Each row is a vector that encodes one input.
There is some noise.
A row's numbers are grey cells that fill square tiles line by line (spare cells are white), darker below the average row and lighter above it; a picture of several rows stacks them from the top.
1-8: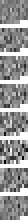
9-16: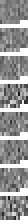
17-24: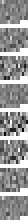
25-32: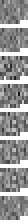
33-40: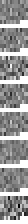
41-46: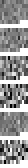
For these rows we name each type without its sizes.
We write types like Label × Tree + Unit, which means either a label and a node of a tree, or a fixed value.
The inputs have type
List(Line).
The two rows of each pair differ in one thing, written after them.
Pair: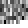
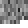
the place on the line in item 1 of the list
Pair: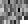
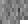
the place on the line in item 2 of the list
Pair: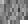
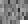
the place on the line in item 2 of the list
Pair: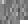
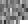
the place on the line in item 2 of the list
